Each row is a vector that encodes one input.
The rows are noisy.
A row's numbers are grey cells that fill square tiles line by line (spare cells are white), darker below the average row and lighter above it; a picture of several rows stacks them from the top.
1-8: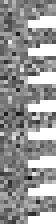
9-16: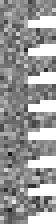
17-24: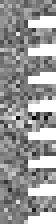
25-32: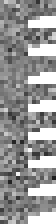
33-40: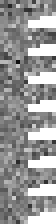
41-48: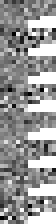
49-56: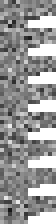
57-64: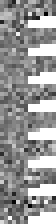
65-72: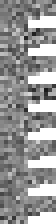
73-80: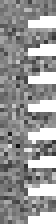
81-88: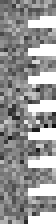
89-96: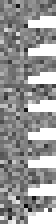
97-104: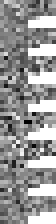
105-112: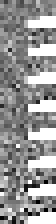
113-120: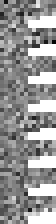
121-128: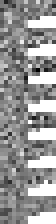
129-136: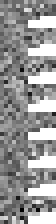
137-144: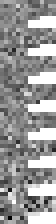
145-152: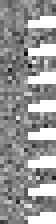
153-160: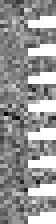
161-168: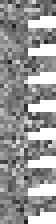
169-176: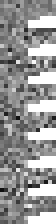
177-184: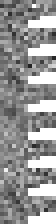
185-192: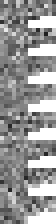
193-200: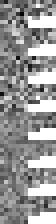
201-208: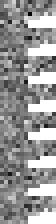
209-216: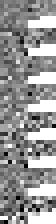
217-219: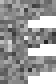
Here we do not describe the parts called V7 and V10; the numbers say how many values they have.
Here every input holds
one of 5 labels, together with either a point on an 8-point circle and a value of V10, or a value of V7.
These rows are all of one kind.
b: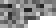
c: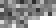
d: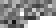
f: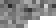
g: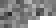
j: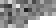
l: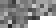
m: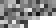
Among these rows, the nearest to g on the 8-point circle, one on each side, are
f and m.
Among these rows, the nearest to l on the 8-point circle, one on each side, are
b and d.
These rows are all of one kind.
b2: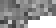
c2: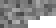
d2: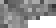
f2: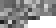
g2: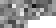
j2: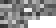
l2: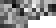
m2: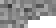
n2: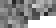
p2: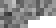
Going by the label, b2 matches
c2, l2 and n2.
